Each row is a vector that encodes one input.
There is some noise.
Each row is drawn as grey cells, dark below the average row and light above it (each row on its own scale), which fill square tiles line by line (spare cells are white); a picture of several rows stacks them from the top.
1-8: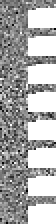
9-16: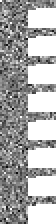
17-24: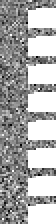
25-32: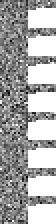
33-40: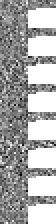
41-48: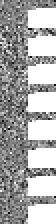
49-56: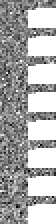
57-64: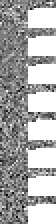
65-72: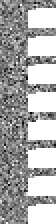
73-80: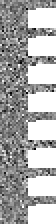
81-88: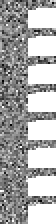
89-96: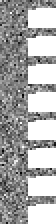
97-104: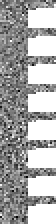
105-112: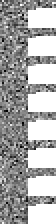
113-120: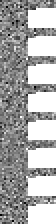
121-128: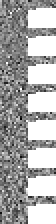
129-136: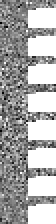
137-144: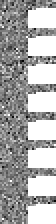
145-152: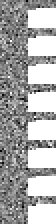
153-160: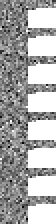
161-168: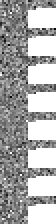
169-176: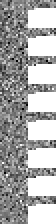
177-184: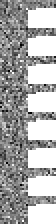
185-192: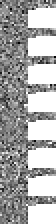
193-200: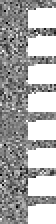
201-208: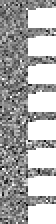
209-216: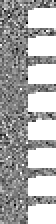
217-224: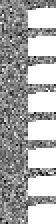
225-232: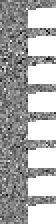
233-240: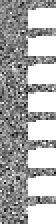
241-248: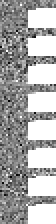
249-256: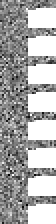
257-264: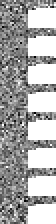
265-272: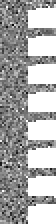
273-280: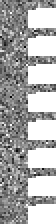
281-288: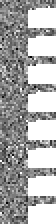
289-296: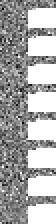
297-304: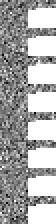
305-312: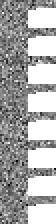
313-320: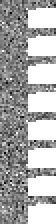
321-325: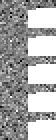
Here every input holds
a point on each of two 4-point lines, together with either a node of a 12-node tree, or three true/false values.
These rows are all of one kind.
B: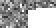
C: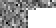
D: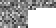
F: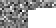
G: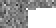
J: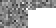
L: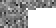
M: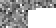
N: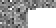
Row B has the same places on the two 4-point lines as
F and G.
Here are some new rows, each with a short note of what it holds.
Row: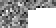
a point on each of two 4-point lines and a node of a 12-node tree
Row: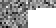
a point on each of two 4-point lines and three true/false values
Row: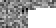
a point on each of two 4-point lines and three true/false values
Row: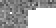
a point on each of two 4-point lines and three true/false values
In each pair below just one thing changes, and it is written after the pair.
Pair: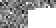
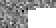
the place on one of the two 4-point lines
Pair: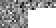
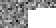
the place on one of the two 4-point lines
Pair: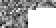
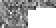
the place on one of the two 4-point lines
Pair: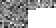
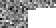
the place on one of the two 4-point lines
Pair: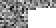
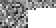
one of the three true/false values
